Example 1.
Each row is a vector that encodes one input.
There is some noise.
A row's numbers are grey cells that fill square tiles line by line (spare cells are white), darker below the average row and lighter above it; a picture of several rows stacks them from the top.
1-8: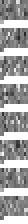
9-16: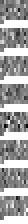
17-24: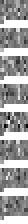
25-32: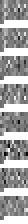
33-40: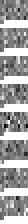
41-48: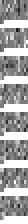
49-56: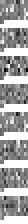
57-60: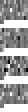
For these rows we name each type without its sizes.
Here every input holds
either a fixed value, or a label and a true/false value.
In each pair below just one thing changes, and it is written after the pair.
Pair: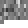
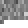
the true/false value
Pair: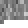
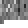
the label
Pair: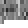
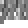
the true/false value
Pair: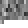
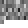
the label
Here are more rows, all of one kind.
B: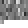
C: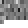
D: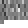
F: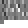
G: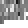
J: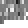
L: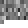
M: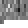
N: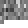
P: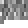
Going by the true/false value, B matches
C, L and N.
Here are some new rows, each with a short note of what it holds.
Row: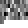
a fixed value
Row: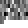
a fixed value
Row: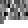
a fixed value
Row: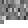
a label and a true/false value
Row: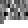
a fixed value
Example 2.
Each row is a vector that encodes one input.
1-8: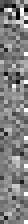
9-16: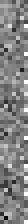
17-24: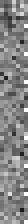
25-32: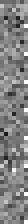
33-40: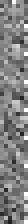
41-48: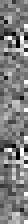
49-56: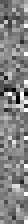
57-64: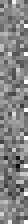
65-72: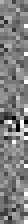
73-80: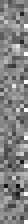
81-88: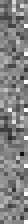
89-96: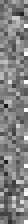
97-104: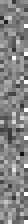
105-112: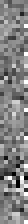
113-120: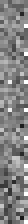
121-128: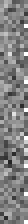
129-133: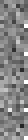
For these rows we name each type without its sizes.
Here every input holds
either a fixed value, or a label and a true/false value.
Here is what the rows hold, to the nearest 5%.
About 5% of them hold a fixed value. The rest hold a label and a true/false value.
